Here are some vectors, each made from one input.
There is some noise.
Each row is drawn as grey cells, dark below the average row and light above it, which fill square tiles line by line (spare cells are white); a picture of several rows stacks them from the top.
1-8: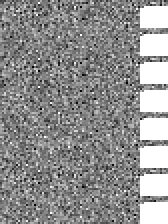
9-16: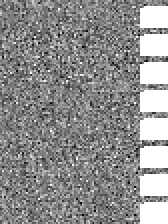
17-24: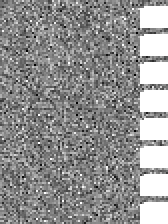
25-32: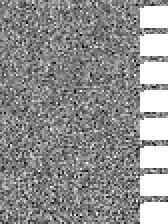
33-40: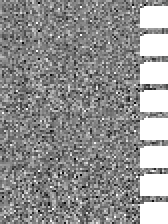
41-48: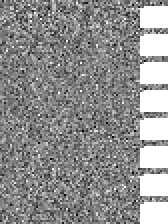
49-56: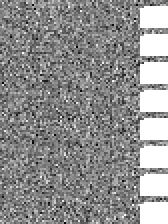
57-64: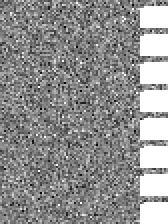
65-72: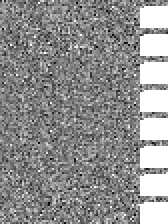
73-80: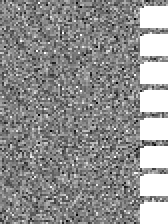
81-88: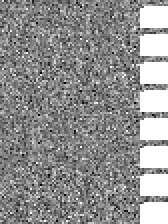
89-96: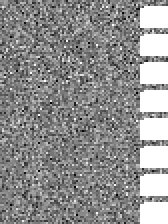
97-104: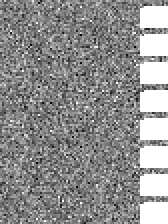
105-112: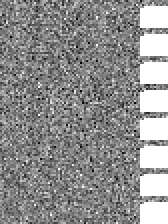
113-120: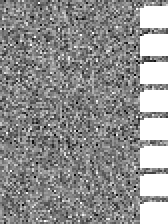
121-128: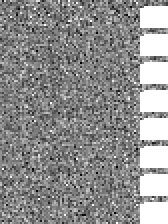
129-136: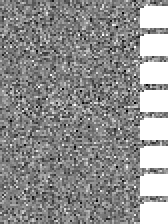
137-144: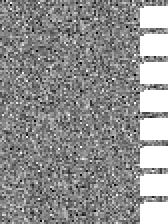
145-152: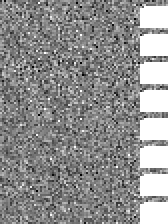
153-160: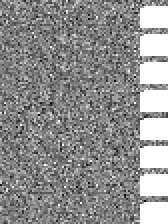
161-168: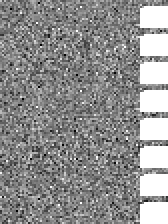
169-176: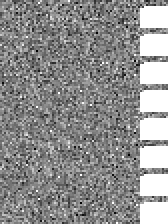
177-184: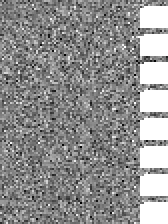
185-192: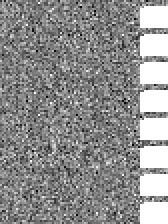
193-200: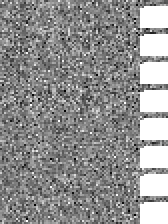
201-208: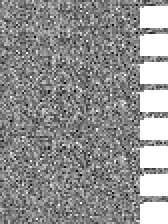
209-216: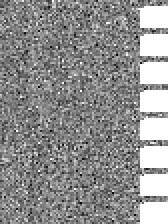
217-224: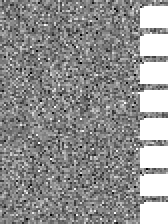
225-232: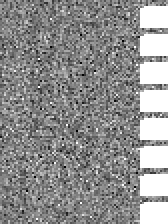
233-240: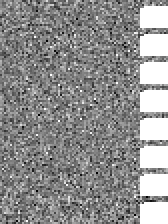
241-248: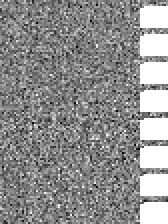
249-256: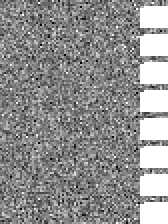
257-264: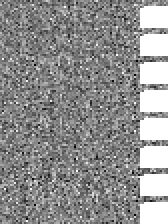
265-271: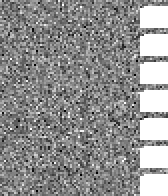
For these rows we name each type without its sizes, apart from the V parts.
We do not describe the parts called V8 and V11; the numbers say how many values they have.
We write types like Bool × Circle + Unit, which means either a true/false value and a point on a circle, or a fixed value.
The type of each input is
((Bool × Bool × Bool × Bool + Unit) × V8 + Unit) × Circle × V11.
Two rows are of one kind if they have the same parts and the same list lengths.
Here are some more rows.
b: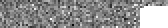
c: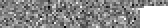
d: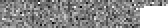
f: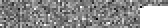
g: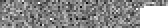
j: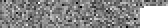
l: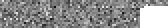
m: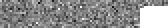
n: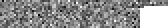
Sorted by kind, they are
b, c, d, g, j
f, l, m
n

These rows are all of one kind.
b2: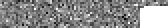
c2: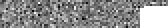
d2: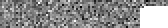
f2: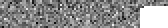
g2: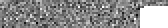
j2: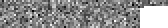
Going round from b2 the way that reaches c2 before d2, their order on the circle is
b2, g2, j2, c2, d2, f2.
